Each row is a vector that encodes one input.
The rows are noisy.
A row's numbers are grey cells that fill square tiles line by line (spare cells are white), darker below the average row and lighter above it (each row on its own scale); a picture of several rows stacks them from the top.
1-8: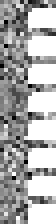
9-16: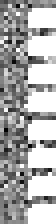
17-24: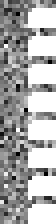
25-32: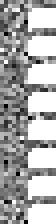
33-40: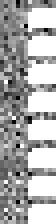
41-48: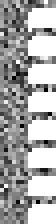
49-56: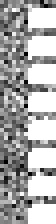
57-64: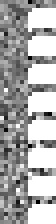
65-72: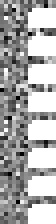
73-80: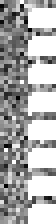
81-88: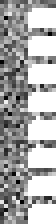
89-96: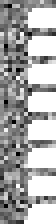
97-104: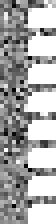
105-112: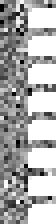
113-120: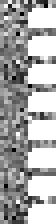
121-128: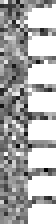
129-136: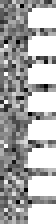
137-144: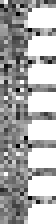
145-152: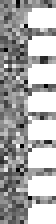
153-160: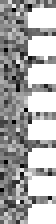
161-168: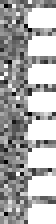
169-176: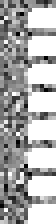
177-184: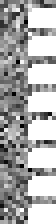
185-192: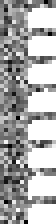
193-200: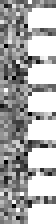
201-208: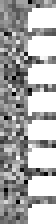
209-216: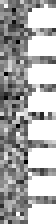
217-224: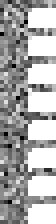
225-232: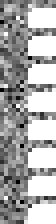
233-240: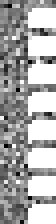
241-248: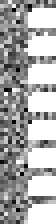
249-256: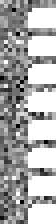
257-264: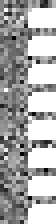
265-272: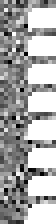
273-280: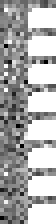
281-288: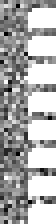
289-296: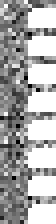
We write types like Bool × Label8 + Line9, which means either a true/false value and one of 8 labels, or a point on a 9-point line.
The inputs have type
(Circle10 + Unit) × Label12.
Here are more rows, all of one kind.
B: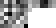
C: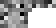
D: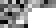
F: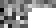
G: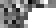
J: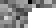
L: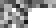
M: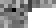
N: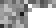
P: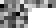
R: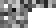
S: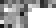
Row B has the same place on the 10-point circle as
C, J, L and S.
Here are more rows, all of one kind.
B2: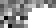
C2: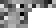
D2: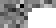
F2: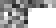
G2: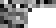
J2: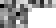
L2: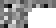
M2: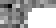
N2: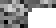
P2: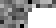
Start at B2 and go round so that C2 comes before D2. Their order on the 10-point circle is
B2, G2, P2, N2, L2, C2, F2, J2, M2, D2.
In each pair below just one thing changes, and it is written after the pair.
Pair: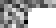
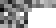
the place on the 10-point circle
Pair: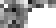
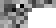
the label
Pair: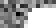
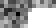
the label
